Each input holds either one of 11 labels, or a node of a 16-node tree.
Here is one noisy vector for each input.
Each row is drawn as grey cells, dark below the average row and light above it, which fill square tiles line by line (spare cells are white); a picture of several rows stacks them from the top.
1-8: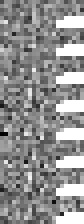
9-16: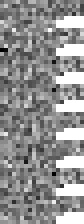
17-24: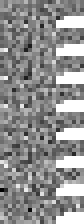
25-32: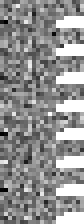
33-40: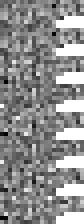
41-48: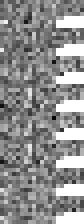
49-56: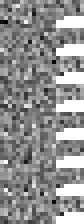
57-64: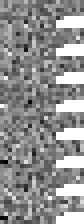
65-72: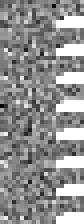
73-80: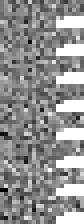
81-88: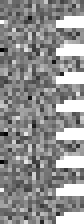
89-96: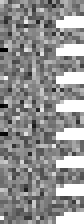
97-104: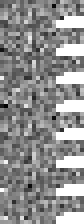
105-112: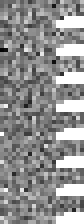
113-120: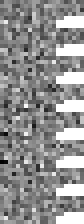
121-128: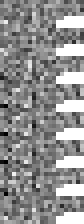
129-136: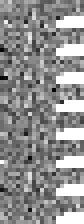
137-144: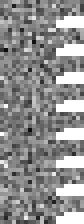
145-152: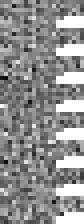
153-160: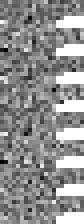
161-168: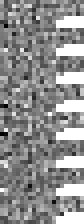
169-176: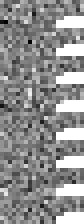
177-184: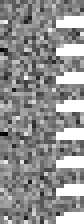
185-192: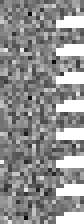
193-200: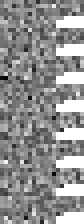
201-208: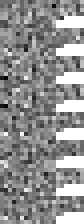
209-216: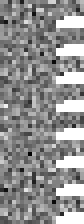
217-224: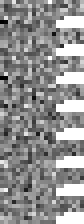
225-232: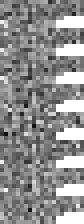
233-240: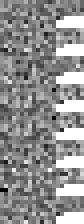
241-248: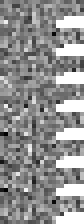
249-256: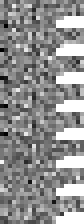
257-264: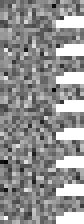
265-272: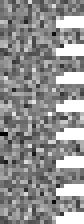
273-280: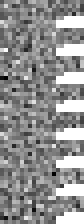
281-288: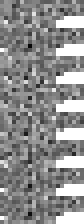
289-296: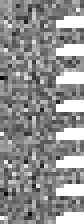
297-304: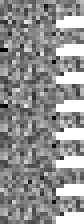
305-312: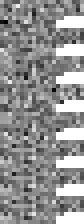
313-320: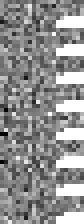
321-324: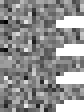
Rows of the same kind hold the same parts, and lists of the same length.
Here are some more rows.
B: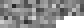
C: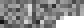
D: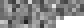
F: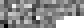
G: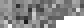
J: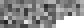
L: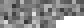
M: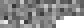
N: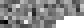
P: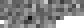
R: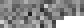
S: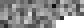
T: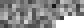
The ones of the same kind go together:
B, D, G, L, M, P, R
C, F, J, N, S, T

